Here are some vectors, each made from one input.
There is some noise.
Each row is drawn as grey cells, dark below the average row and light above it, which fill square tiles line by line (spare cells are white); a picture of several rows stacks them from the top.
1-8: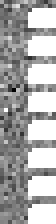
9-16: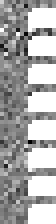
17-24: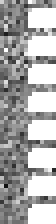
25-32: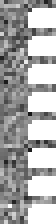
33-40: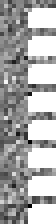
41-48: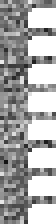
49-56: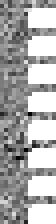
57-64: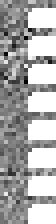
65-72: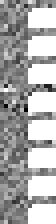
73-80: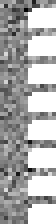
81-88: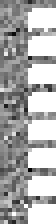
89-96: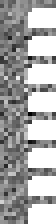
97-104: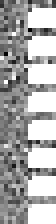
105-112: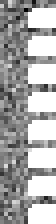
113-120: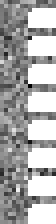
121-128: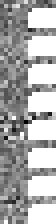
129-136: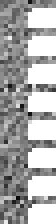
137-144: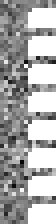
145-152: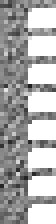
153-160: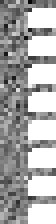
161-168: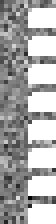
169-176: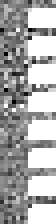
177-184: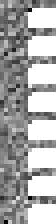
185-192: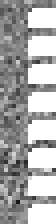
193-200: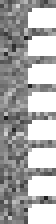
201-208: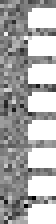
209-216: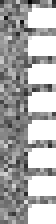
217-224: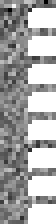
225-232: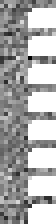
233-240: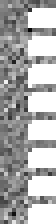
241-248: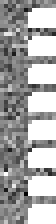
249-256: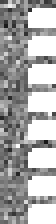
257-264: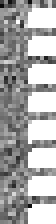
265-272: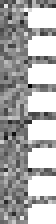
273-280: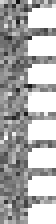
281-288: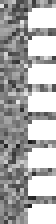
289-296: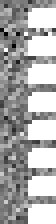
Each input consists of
four true/false values, together with either a fixed value, or a node of a 12-node tree.
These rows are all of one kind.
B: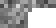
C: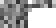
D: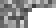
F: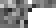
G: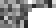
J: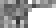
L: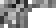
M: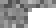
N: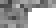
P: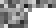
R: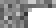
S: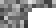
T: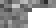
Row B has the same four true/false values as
P and T.
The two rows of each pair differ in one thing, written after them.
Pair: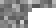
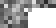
the node of the tree
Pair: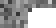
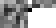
one of the four true/false values
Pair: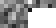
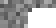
one of the four true/false values
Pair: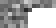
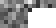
one of the four true/false values
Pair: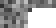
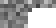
the node of the tree
